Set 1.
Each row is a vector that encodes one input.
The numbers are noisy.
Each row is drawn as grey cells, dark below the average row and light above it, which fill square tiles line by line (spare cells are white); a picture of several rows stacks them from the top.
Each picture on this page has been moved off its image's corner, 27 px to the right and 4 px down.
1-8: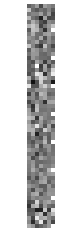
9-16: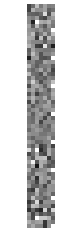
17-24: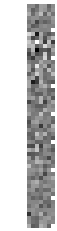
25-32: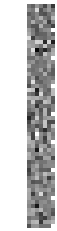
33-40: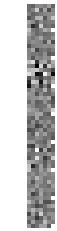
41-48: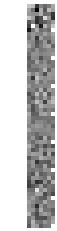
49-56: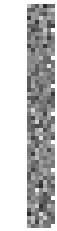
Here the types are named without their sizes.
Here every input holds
a label.
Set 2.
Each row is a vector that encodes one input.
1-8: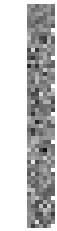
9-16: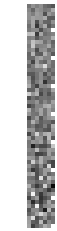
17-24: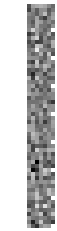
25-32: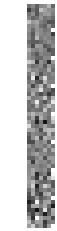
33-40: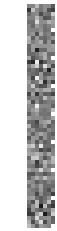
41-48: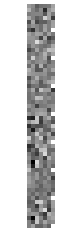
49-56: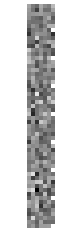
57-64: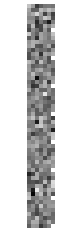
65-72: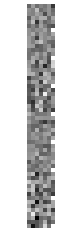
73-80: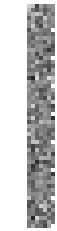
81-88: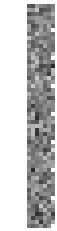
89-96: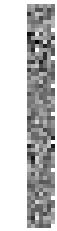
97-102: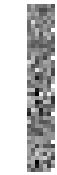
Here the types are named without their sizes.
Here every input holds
five true/false values.
